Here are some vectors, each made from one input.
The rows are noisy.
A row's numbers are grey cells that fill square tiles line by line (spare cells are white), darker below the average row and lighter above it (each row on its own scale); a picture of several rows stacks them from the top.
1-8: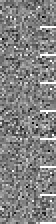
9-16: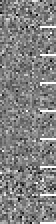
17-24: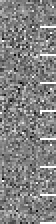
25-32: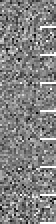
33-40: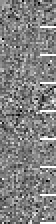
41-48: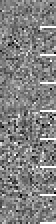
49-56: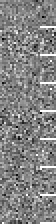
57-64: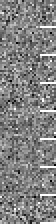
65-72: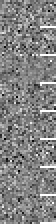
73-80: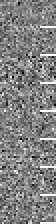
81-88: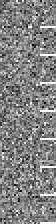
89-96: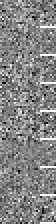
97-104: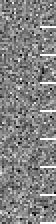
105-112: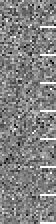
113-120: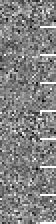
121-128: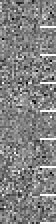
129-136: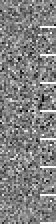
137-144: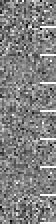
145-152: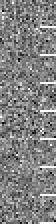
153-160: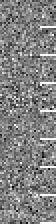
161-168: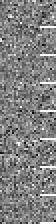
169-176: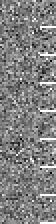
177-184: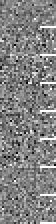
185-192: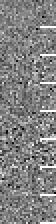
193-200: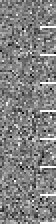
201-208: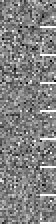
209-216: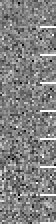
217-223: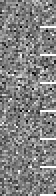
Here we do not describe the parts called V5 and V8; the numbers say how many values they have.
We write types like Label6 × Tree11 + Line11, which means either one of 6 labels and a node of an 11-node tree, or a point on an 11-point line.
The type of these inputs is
Label9 × (Label9 + (Tree7 + V8) × V5).
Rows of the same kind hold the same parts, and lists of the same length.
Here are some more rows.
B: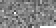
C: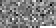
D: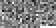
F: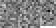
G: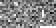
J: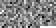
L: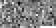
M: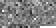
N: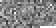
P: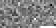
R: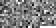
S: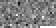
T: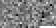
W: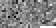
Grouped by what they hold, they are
B, D, F, J, N, W
C, M, P, R, T
G, L, S

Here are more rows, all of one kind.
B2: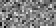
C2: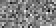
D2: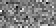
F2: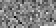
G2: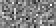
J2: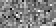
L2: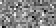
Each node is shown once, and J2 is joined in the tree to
F2.
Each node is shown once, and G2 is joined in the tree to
C2.
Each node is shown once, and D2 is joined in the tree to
L2.
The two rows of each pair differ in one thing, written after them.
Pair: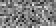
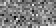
the value of V5
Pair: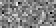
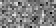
the value of V5
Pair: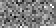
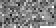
the label
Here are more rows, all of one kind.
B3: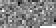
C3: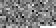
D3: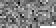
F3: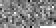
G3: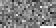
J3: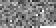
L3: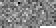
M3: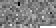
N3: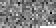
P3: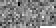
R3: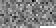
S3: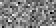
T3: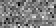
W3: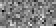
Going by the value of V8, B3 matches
L3, M3 and P3.
